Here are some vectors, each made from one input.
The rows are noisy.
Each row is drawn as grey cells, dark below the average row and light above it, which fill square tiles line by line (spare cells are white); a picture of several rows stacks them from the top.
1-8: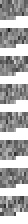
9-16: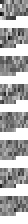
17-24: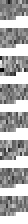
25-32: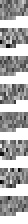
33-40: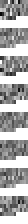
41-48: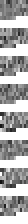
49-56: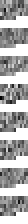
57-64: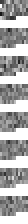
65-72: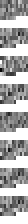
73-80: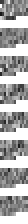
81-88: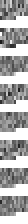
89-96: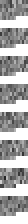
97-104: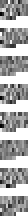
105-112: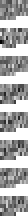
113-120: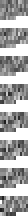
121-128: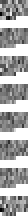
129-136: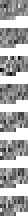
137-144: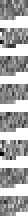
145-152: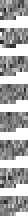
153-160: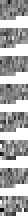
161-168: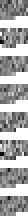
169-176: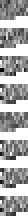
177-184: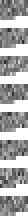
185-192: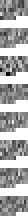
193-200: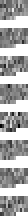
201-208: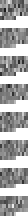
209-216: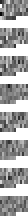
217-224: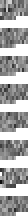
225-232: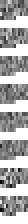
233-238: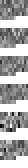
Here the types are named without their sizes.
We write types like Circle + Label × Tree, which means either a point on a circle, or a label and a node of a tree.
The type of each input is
Circle + Label + Line.
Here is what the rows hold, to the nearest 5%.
About 25% of them hold a point on a circle. About 20% of them hold a label. The rest hold a point on a line.
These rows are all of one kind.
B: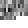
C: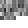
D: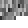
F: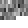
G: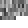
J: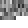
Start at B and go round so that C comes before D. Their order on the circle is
B, F, C, J, G, D.
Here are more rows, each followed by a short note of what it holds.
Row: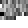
a label
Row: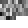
a label
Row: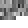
a point on a circle
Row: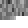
a point on a line
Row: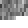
a point on a line
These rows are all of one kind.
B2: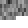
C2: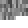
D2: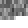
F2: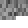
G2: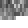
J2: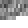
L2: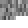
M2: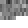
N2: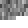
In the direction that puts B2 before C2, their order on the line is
D2, G2, N2, F2, B2, M2, C2, L2, J2.
